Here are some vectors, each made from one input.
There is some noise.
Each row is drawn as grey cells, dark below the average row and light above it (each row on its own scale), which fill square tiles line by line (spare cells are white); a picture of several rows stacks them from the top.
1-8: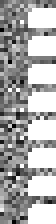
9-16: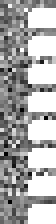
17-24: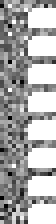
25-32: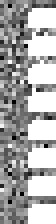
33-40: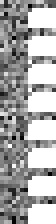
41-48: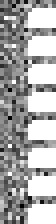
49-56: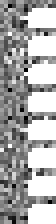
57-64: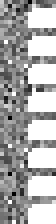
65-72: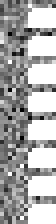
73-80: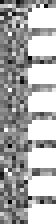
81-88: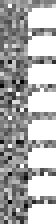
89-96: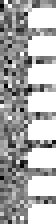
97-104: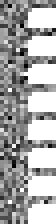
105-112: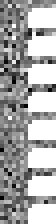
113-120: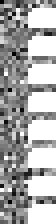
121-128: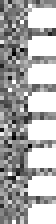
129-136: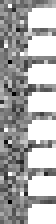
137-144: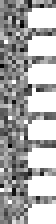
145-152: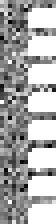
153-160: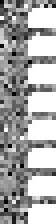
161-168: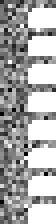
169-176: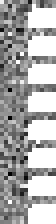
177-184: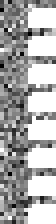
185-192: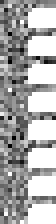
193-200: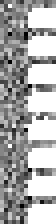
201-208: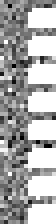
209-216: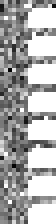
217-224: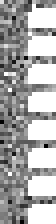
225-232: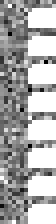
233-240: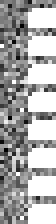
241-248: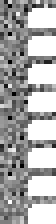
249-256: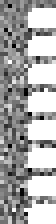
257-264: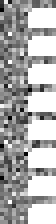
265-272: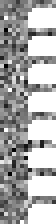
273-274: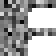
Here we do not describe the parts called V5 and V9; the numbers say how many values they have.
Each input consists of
a value of V9, together with either a point on a 10-point line and a value of V5, or a point on a 14-point line.
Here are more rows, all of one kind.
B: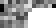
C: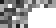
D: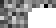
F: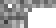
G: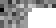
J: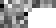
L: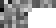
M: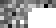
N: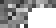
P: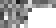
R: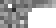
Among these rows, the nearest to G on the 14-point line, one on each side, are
B and L.
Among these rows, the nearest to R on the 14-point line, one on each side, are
J and L.
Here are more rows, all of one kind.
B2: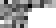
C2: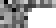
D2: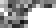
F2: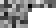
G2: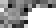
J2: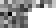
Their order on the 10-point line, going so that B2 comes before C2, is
F2, J2, B2, C2, D2, G2.
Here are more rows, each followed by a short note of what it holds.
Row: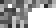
a point on a 14-point line and a value of V9
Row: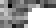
a point on a 10-point line, a value of V5 and a value of V9
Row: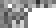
a point on a 14-point line and a value of V9
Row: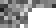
a point on a 14-point line and a value of V9
